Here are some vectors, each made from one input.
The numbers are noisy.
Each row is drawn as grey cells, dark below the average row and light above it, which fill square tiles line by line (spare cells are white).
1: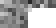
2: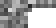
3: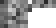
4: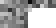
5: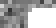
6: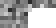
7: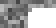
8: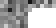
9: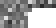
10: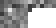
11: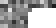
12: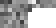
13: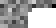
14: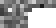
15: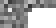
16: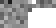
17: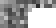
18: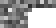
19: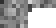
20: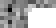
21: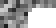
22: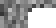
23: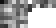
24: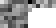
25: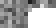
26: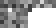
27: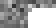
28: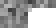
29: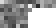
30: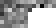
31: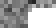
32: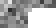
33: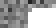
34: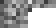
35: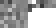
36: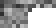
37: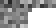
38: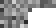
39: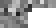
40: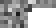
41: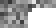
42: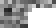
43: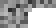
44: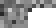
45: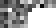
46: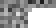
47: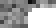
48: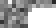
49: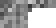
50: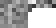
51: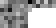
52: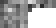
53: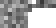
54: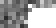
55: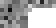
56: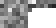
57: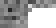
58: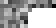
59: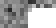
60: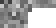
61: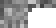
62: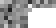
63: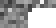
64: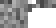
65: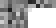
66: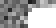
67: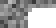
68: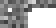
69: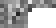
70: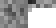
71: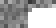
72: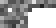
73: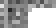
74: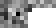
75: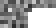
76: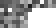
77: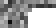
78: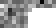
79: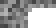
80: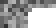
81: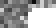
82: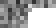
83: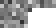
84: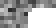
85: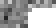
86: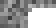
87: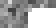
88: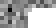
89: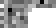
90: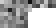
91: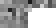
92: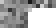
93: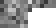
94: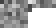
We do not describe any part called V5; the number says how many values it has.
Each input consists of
a value of V5, together with either a point on a 4-point line, or a point on a 7-point line.
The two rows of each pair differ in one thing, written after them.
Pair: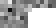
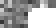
the place on the 4-point line
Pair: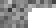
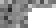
the value of V5
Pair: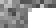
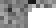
the value of V5
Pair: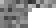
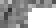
the place on the 4-point line
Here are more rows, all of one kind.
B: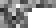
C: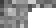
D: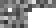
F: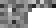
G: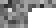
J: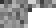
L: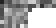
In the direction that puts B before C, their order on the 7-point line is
B, J, C, L, D, F, G.
